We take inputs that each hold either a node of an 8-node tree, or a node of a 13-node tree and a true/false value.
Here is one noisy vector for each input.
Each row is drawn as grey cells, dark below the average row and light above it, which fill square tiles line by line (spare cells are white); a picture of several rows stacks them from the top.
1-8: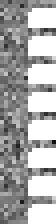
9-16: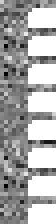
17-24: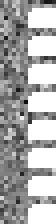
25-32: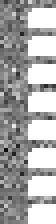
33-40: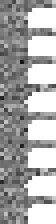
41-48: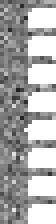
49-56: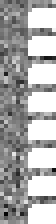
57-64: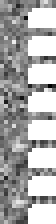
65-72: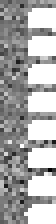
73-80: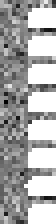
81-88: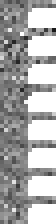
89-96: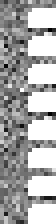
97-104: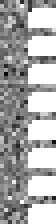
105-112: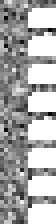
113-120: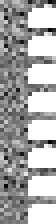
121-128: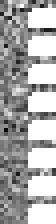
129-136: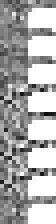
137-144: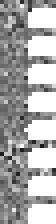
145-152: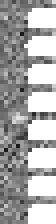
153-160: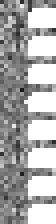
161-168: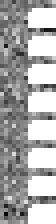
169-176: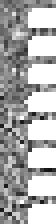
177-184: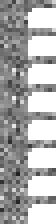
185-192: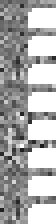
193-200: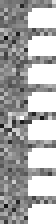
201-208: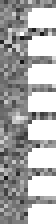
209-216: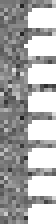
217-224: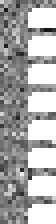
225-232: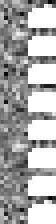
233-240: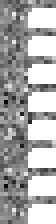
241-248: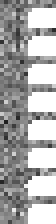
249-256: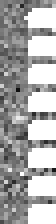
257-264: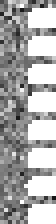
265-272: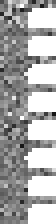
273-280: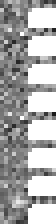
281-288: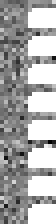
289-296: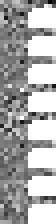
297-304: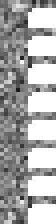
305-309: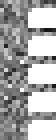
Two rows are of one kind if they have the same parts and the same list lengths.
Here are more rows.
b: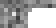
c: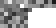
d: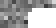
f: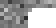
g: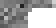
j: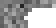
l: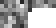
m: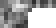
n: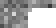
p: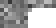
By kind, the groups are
b, d, f, g, j, n, p
c, l, m

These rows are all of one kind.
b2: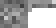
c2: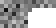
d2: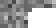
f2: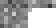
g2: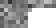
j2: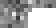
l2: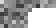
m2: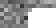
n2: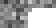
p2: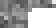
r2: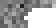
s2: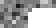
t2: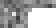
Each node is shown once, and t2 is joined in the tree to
f2 and j2.
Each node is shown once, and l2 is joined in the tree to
b2 and r2.
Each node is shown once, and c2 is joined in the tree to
d2 and p2.
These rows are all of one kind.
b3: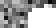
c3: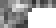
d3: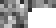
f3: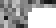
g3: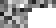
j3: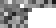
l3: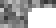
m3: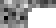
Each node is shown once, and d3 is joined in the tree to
c3.
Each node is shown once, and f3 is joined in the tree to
b3 and l3.
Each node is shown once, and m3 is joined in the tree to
j3 and l3.
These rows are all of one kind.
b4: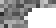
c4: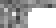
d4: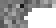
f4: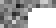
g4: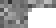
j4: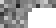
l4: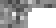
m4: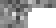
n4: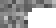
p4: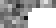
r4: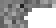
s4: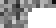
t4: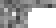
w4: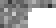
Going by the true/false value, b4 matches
f4, j4, p4 and s4.
